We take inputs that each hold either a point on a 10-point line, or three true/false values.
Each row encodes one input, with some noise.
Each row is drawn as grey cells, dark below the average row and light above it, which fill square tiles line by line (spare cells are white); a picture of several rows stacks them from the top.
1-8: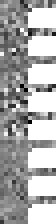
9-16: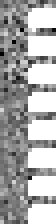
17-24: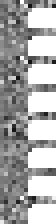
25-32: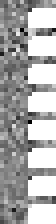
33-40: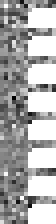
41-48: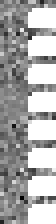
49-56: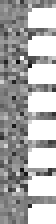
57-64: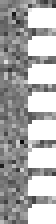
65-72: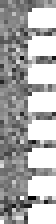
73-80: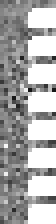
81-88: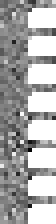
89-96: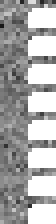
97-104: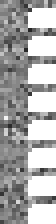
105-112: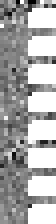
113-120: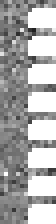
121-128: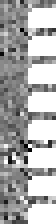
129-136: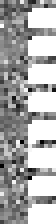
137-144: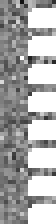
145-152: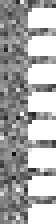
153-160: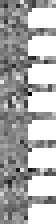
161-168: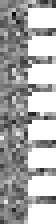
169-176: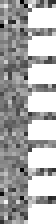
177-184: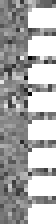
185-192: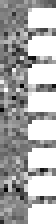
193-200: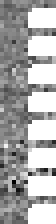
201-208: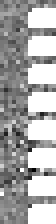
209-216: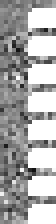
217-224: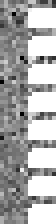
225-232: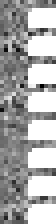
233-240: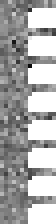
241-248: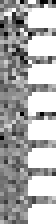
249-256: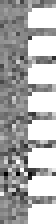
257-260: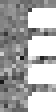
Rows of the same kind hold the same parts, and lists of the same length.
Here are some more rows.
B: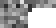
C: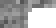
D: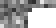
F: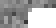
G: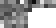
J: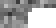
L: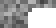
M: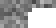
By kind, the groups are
B, C, L
D, F, G, J, M

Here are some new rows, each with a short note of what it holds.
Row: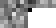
a point on a 10-point line
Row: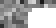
a point on a 10-point line
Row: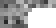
a point on a 10-point line
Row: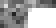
three true/false values
